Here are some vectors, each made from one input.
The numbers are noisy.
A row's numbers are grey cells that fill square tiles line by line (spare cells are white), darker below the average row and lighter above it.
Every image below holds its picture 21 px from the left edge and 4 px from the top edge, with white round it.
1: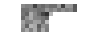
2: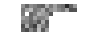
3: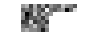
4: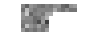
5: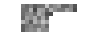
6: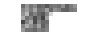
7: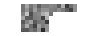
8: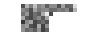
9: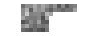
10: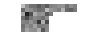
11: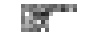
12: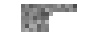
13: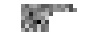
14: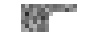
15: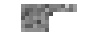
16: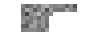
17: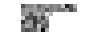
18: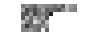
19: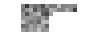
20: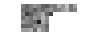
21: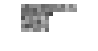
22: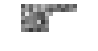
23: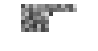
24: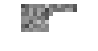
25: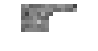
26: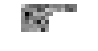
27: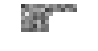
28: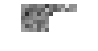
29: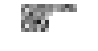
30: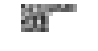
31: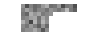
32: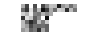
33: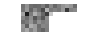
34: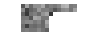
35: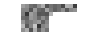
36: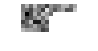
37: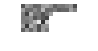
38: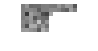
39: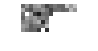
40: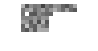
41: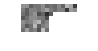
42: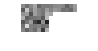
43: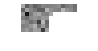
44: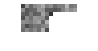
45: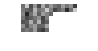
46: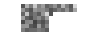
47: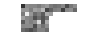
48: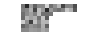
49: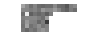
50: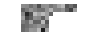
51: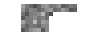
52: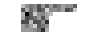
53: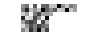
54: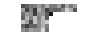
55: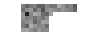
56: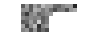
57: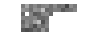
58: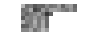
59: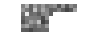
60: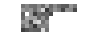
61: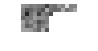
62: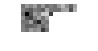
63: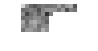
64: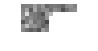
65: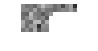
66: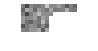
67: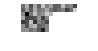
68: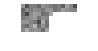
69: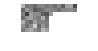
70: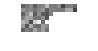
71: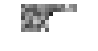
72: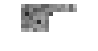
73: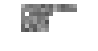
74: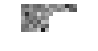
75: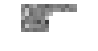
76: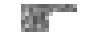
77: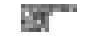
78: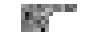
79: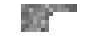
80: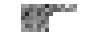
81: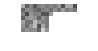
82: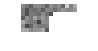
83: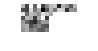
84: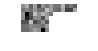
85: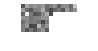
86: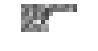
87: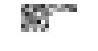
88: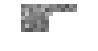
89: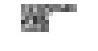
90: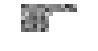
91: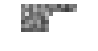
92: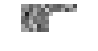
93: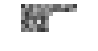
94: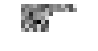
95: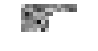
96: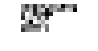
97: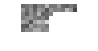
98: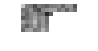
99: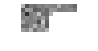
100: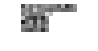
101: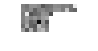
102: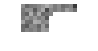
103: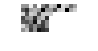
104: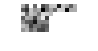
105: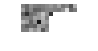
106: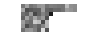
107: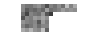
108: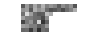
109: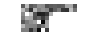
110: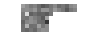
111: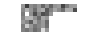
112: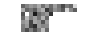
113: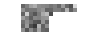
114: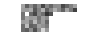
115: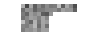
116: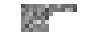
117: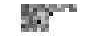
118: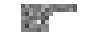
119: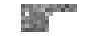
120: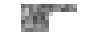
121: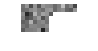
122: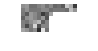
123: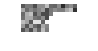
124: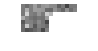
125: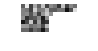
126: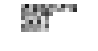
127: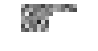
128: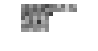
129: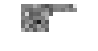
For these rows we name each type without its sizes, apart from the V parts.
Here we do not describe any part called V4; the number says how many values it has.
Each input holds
a list of items, each a true/false value and a value of V4.
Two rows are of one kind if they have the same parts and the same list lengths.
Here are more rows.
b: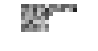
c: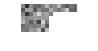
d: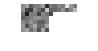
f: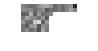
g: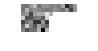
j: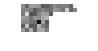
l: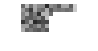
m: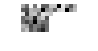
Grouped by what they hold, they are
b, c, d, f
g, j, l
m

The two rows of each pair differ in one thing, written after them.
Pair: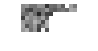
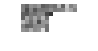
the true/false value in item 2 of the list
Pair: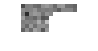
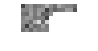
the true/false value in item 2 of the list
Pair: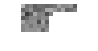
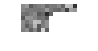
the true/false value in item 2 of the list
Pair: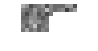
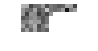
the true/false value in item 2 of the list
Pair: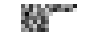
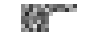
the true/false value in item 1 of the list
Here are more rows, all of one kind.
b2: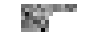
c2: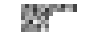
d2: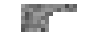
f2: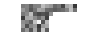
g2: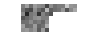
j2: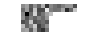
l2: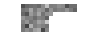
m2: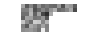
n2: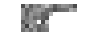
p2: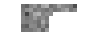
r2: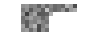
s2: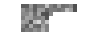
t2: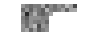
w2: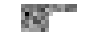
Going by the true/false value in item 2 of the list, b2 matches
l2, n2 and p2.
